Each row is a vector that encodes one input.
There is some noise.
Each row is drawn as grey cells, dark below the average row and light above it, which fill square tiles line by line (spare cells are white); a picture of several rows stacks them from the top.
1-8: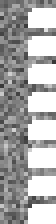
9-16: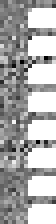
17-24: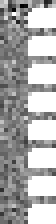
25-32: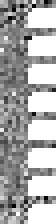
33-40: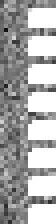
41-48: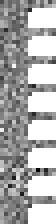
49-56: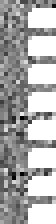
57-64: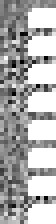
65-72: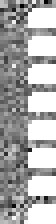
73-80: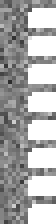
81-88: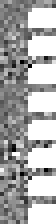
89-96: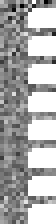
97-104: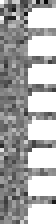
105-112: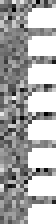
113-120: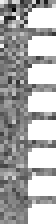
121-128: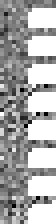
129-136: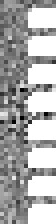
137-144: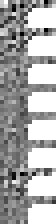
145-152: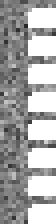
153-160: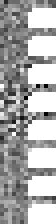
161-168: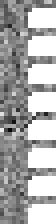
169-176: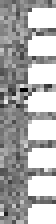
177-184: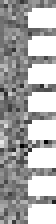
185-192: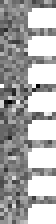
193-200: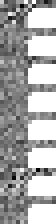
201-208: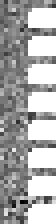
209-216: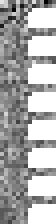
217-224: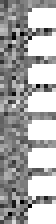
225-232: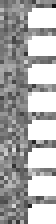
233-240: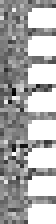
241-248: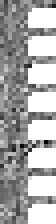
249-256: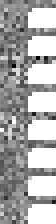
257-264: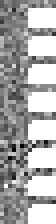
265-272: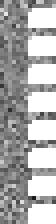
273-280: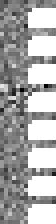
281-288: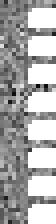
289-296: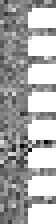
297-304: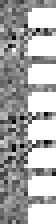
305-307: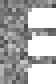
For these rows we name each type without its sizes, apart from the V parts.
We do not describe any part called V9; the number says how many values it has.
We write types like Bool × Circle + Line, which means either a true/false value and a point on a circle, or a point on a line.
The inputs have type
Bool × (Line + V9) + Circle.
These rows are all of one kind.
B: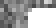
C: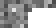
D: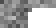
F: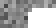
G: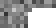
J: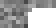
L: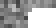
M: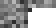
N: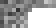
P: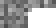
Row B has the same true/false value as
C, G, M and N.
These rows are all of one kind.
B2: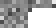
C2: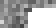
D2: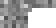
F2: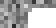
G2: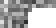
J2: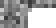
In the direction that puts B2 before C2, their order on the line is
J2, B2, D2, F2, G2, C2.
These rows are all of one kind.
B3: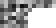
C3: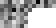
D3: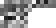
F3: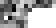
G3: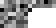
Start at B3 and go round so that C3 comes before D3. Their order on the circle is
B3, F3, C3, D3, G3.
